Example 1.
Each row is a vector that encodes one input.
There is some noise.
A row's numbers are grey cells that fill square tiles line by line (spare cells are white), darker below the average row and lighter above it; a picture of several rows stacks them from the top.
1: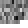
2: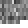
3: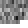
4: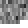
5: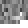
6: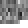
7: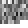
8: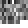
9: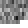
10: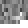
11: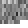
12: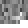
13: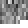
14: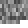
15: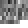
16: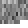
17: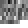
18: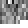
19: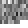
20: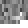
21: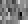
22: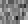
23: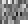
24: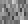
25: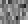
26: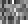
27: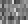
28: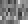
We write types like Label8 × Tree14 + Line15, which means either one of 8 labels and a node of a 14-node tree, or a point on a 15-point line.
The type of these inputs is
Label5.
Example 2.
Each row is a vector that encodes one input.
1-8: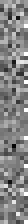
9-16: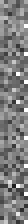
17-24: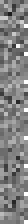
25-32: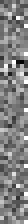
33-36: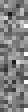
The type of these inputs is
Line4.
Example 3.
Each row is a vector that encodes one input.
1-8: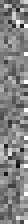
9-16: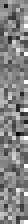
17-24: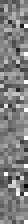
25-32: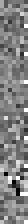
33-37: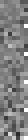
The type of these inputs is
Tree8.
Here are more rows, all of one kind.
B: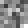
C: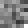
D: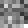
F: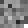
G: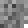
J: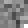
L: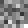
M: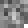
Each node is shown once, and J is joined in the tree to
D, F and L.
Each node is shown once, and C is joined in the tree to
F.
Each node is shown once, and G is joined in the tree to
L and M.
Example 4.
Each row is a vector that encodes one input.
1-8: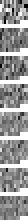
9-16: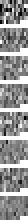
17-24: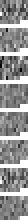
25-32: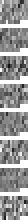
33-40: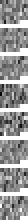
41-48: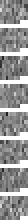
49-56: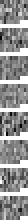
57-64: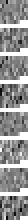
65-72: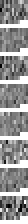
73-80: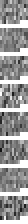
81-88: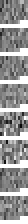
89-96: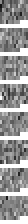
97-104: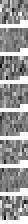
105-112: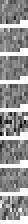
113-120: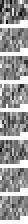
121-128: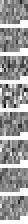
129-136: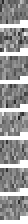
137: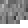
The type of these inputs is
Line3 × Line4 + Unit.
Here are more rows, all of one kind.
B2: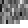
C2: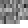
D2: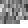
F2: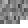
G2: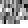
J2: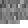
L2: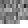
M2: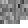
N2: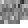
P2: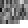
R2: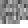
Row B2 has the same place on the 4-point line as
C2, J2, L2 and R2.
